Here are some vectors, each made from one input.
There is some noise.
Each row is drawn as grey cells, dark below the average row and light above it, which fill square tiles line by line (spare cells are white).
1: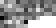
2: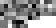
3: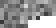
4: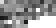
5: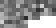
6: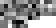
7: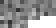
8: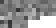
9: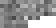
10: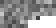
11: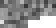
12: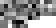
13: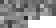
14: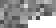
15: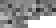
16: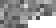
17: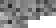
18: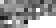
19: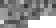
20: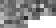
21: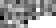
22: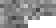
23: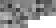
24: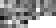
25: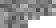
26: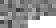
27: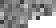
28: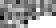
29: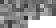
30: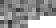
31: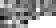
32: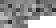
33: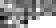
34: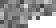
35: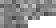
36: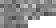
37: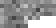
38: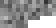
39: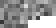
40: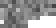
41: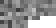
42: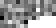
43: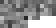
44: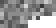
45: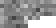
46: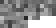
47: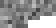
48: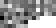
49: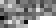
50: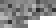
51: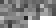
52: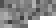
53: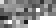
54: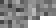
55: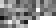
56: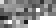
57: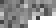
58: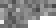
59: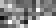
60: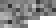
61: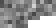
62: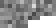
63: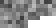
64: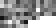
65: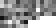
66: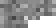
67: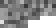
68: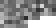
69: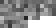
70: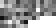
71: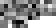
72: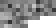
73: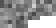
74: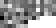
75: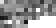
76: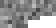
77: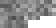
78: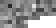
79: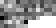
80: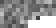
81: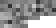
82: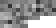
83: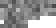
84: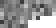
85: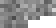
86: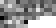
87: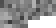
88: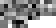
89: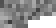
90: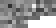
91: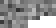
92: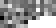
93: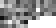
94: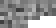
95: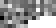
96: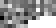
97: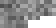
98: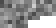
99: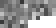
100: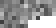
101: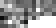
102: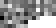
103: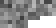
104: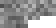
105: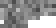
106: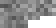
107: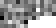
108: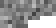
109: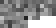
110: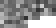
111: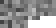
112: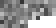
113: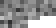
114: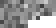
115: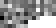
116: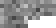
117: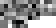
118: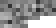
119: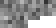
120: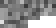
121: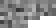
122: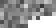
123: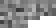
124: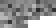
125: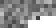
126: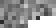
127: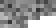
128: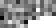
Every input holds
either a point on a 6-point line, or a list of up to three points on a 5-point line.
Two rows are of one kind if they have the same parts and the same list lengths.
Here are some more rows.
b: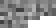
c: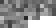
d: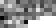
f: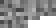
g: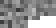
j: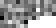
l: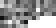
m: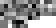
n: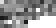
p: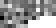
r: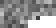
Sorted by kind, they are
b, f
c, r
d, j, l, n, p
g
m

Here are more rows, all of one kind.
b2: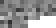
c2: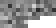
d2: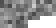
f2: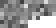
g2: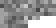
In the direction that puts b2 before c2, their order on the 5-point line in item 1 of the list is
b2, c2, d2, g2, f2.
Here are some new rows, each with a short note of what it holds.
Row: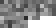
a list of one item
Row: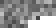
a list of one item
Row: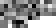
the empty list
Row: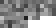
a list of one item
